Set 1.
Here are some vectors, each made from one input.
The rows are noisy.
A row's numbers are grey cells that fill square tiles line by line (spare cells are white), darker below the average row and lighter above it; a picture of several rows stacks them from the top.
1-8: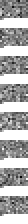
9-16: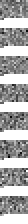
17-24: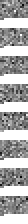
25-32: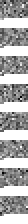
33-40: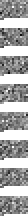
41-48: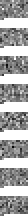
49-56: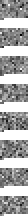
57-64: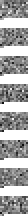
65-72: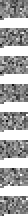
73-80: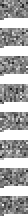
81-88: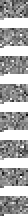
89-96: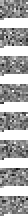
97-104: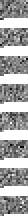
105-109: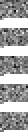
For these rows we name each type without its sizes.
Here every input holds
a point on a circle, a point on a line and four true/false values.
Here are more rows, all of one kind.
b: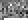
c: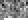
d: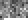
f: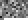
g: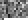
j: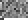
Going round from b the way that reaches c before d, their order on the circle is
b, j, c, d, f, g.
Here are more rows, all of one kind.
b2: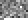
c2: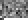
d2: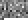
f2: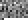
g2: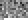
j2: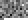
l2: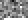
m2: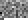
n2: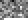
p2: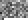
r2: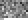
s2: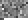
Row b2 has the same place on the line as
g2 and r2.
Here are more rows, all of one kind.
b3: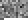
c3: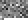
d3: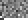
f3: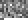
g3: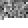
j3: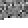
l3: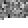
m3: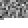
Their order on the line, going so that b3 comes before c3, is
m3, l3, b3, j3, d3, g3, f3, c3.
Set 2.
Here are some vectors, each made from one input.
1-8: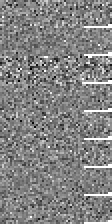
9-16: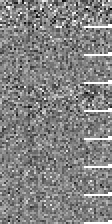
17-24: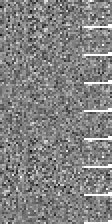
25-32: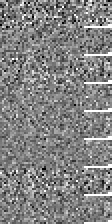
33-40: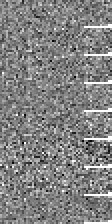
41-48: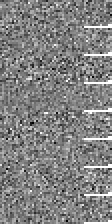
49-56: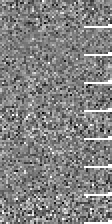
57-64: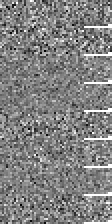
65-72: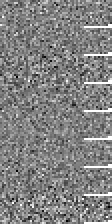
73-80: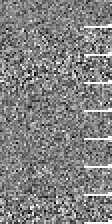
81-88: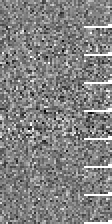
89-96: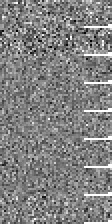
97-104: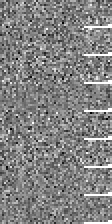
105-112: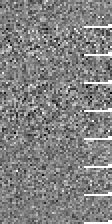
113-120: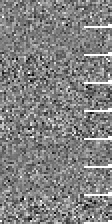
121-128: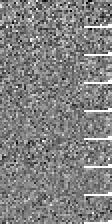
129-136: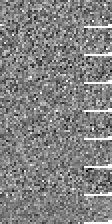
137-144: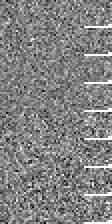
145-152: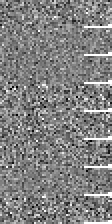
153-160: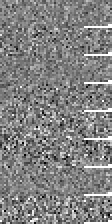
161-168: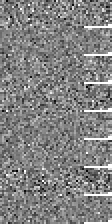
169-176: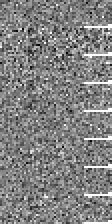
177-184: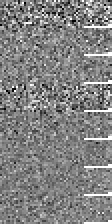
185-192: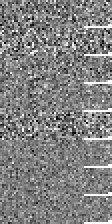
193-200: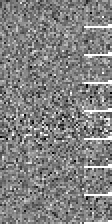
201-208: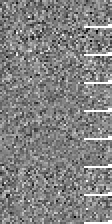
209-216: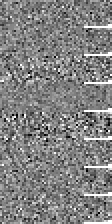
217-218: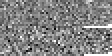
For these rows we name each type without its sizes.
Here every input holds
a node of a tree, together with either a point on a line, or a node of a tree.
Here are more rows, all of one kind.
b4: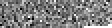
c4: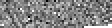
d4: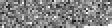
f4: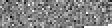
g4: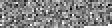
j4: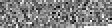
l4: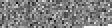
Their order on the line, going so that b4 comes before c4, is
j4, d4, g4, f4, b4, l4, c4.
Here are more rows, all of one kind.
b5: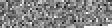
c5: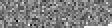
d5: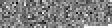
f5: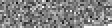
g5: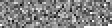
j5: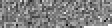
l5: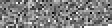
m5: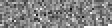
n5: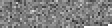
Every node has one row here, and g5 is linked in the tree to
j5 and m5.
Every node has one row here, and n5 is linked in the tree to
c5, f5 and j5.
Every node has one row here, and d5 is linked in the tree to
c5 and l5.
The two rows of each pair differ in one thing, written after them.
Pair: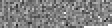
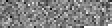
the node of the tree
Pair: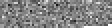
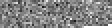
the place on the line
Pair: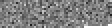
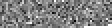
the place on the line
